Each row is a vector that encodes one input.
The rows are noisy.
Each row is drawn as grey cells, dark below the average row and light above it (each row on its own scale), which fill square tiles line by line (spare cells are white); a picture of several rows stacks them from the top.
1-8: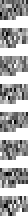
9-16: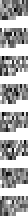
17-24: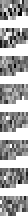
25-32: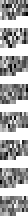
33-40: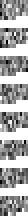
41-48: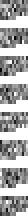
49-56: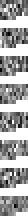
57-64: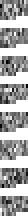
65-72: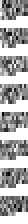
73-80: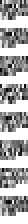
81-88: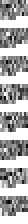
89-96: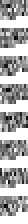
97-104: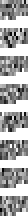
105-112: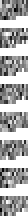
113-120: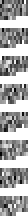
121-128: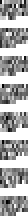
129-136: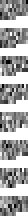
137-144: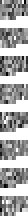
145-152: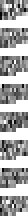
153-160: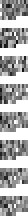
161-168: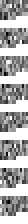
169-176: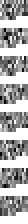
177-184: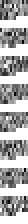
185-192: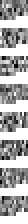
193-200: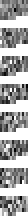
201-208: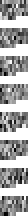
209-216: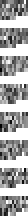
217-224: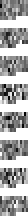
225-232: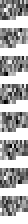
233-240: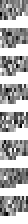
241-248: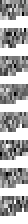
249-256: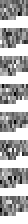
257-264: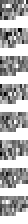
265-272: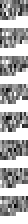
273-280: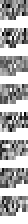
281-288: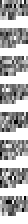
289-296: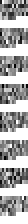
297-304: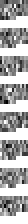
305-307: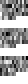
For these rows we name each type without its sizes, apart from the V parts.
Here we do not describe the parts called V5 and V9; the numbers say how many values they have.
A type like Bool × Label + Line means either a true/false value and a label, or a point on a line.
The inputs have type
Label × V5 + Tree × V9.
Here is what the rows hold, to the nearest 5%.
About 55% of them hold a label and a value of V5. The rest hold a node of a tree and a value of V9.
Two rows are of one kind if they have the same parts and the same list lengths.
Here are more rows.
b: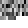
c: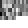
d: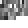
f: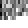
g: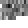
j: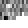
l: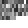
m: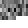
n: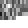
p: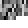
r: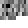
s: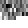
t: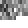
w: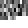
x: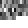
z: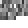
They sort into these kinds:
b, g, r, s, t
c, d, f, j, l, m, n, p, w, x, z

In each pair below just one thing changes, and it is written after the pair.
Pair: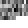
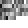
the label
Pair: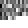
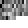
the label
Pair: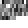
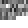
the value of V5
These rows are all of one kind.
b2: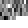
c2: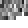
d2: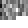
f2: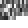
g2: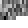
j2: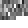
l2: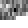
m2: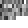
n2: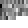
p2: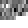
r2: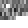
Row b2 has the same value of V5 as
f2, g2, l2 and r2.
